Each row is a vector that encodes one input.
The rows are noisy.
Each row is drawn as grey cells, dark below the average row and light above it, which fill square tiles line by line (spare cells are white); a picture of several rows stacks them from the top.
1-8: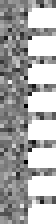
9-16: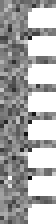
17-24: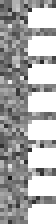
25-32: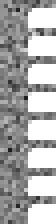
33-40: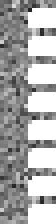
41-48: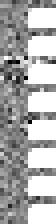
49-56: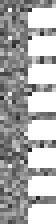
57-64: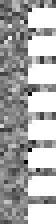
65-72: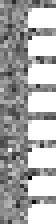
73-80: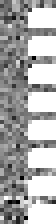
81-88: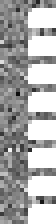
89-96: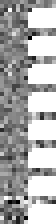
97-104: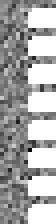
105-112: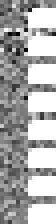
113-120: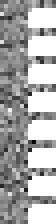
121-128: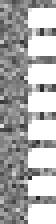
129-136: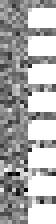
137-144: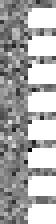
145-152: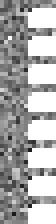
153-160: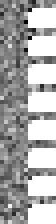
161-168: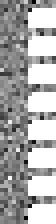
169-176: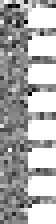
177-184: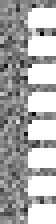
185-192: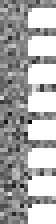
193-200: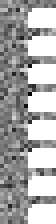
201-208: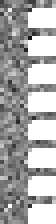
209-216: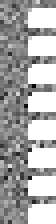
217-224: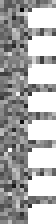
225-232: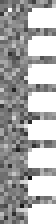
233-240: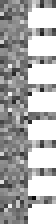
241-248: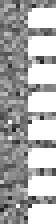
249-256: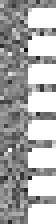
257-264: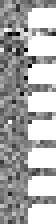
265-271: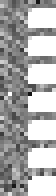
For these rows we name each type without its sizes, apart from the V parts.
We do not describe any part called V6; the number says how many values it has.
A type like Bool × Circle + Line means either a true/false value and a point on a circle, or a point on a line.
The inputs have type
List(Bool × V6 + Line).
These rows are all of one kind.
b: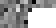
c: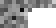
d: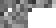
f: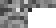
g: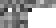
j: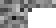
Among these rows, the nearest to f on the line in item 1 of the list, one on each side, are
b and j.
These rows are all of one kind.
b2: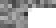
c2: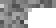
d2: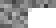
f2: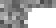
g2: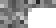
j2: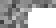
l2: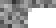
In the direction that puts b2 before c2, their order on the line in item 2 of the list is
b2, d2, l2, j2, f2, c2, g2.
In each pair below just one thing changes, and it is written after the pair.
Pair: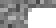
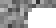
the true/false value in item 2 of the list
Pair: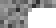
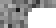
the true/false value in item 2 of the list
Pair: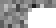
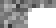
the value of V6 in item 2 of the list
